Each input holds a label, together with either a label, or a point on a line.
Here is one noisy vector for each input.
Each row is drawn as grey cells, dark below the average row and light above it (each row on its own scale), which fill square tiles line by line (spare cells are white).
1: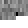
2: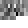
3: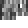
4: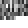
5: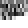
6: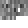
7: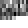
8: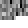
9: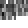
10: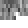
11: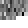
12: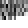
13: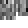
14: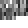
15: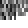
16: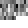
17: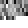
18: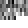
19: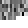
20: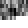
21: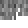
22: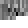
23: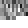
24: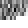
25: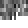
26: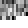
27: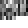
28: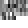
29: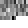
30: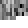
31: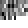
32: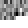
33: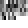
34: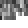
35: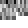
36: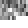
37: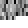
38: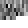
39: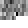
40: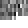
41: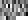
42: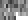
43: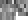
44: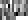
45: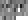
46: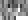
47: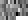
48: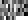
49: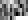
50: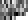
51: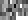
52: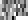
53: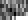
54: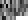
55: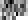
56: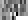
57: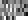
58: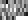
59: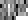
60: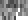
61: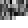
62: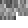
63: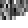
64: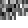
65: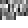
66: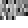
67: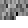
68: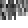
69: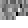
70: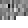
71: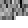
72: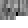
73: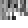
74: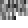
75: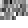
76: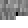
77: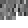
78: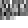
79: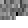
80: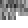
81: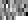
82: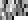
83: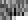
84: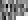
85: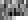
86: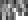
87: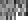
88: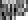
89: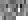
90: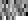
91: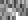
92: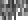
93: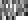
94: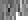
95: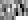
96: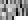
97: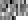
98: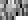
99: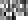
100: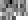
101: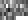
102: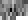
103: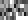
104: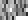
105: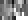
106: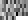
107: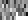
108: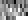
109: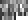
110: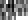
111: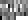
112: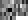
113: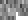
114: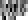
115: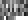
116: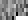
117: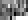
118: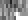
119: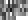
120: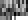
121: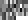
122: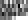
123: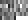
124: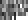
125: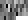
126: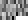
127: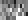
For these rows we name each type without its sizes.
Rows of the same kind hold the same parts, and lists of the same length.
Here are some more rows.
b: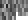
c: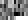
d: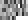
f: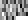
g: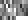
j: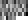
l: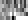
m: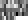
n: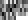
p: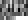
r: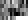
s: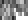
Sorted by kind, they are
b, g, j, l, n, p, s
c, d, f, m, r

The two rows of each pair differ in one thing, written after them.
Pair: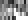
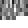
the place on the line
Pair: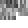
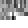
the label
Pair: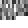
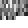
the place on the line
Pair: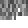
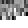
the label
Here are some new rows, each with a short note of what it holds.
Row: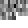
a label and a point on a line
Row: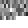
a label and a point on a line
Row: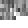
a label and a point on a line
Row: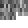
a label and a point on a line
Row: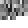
two labels
